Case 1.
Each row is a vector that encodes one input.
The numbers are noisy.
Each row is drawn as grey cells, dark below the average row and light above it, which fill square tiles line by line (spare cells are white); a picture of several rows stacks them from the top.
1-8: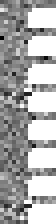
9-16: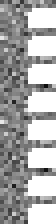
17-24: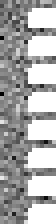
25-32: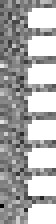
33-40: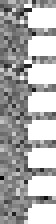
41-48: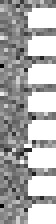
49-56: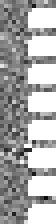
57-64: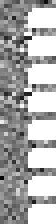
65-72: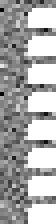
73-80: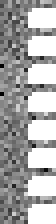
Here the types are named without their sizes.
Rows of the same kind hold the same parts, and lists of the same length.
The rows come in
2 kinds.
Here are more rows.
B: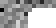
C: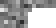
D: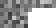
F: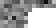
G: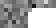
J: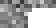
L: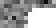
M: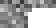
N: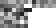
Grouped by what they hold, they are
B, C, D, F, G, J, L, M
N

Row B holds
a point on a circle.
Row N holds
a fixed value.
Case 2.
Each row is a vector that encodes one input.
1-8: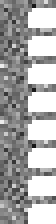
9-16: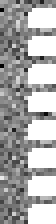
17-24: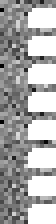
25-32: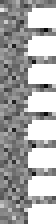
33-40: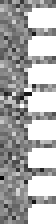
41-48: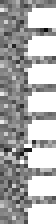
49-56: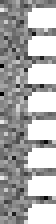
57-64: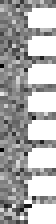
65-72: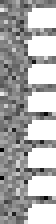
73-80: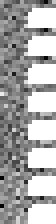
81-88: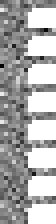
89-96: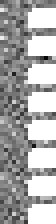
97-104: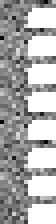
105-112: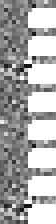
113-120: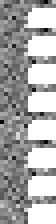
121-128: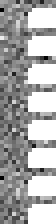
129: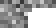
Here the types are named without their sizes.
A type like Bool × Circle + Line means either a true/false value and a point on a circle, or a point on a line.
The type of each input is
Circle + Unit.
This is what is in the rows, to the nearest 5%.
About 95% of them hold a point on a circle. The rest hold a fixed value.
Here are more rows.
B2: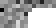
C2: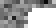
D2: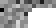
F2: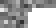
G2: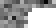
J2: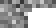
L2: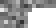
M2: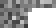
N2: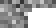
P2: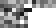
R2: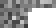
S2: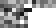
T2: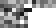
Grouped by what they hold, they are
B2, C2, D2, F2, G2, J2, L2, M2, N2, R2
P2, S2, T2

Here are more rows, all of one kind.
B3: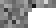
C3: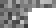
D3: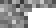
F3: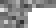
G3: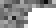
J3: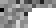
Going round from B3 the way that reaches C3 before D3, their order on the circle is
B3, C3, D3, F3, G3, J3.
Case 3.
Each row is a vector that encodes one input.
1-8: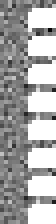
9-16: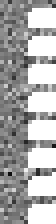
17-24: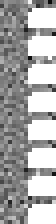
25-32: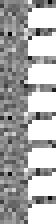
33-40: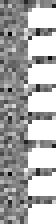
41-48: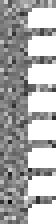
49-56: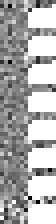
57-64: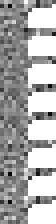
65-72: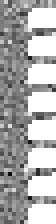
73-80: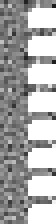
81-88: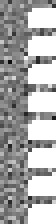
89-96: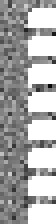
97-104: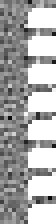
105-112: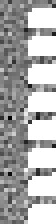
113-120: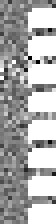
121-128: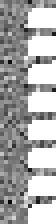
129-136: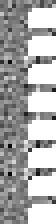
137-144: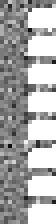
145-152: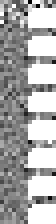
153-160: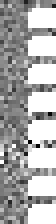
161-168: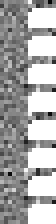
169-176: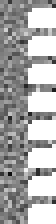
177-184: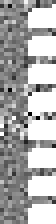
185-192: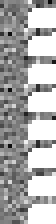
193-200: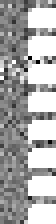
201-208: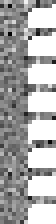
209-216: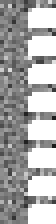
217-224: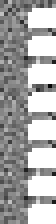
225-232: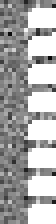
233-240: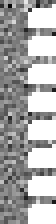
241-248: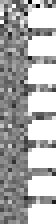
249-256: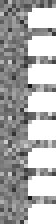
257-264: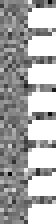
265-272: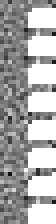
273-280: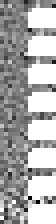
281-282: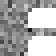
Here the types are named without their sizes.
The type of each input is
Bool × Bool × Bool × Bool + Unit.
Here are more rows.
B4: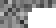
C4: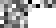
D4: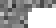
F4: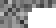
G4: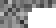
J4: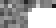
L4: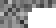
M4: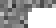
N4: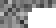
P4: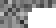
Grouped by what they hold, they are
B4, D4, F4, G4, J4, L4, M4, N4, P4
C4

